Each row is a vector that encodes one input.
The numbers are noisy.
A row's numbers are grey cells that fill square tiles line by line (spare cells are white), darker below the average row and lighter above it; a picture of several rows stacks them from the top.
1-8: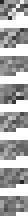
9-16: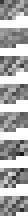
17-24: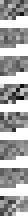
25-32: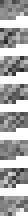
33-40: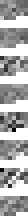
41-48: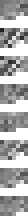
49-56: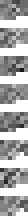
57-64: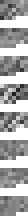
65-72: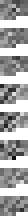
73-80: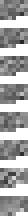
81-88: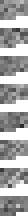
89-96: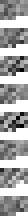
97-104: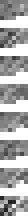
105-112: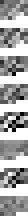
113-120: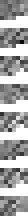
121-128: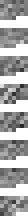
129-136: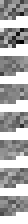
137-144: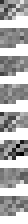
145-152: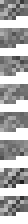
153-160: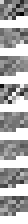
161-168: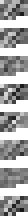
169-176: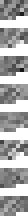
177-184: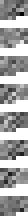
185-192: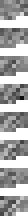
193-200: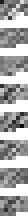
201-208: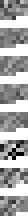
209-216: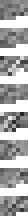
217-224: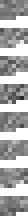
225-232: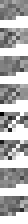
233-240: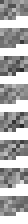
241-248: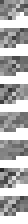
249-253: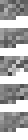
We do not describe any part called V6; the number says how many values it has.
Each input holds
a list of up to two items, each a point on an 8-point line and a value of V6.
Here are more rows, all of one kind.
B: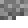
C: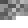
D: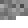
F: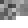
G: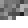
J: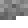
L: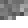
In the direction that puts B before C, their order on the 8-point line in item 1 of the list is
F, G, B, L, D, C, J.
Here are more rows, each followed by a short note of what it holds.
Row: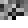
the empty list
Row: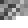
a list of two items
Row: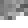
a list of one item
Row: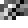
a list of one item
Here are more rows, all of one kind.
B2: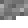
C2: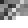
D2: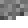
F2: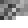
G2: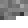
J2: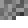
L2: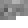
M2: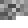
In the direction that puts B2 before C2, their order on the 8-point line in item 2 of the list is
D2, M2, B2, J2, L2, G2, C2, F2.
